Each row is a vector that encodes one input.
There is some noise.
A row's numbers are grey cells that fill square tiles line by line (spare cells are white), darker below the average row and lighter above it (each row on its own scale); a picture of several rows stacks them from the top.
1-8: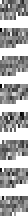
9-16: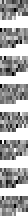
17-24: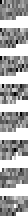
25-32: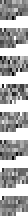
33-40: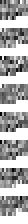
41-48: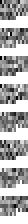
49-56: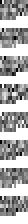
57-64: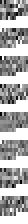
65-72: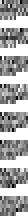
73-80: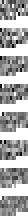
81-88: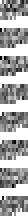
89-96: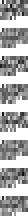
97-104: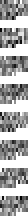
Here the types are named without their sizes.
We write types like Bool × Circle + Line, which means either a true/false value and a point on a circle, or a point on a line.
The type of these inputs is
Bool × Circle × Line.
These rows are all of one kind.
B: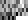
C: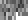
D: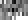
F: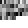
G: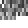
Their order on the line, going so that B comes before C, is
F, G, B, C, D.
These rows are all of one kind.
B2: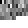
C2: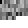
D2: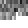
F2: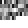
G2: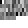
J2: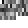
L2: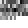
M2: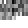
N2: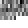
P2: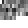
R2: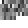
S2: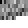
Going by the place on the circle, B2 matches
C2, L2 and S2.
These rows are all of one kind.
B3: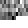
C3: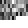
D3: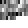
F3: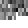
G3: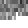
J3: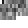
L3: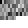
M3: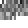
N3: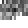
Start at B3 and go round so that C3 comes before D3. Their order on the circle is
B3, C3, F3, M3, G3, L3, N3, D3, J3.
